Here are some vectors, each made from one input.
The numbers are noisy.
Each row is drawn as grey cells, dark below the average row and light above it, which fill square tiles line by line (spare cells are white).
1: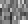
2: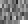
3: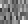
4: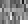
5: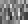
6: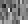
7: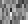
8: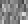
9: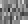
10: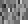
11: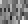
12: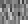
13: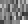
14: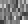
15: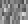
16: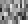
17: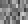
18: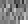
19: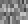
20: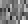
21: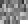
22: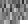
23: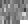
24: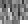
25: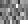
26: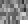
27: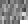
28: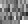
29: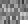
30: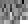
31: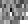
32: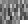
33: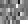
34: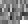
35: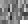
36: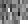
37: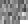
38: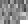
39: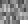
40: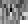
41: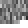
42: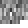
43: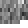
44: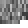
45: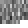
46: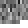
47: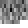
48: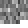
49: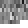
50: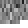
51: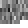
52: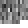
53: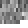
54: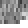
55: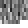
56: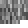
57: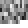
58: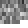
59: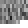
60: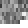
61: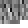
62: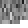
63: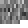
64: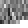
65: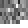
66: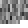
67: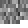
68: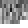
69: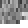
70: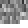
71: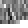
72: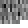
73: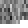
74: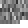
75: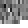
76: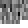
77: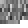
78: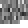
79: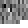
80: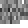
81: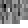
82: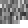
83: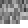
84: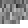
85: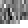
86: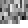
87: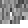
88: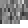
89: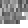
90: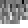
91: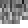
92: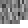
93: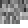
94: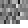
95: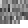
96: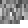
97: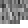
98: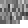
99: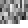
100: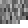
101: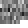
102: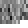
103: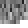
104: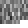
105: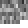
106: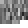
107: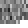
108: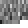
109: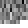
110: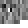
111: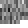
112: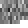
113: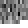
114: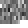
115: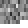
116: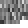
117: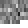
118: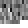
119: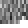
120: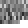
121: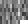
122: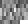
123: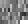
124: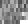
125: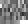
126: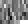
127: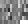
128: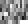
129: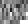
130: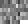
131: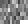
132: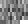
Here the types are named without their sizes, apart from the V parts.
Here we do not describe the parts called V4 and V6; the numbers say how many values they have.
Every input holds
either a value of V4 and a value of V6, or a list of points on a line.
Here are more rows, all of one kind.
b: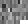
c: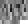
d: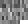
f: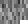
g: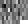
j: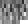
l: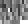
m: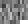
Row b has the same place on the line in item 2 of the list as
d and f.
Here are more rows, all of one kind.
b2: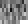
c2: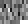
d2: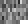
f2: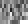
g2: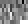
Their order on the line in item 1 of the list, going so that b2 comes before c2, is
f2, b2, g2, c2, d2.
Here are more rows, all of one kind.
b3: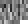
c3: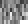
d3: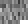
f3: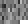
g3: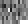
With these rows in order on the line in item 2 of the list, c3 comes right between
b3 and g3.
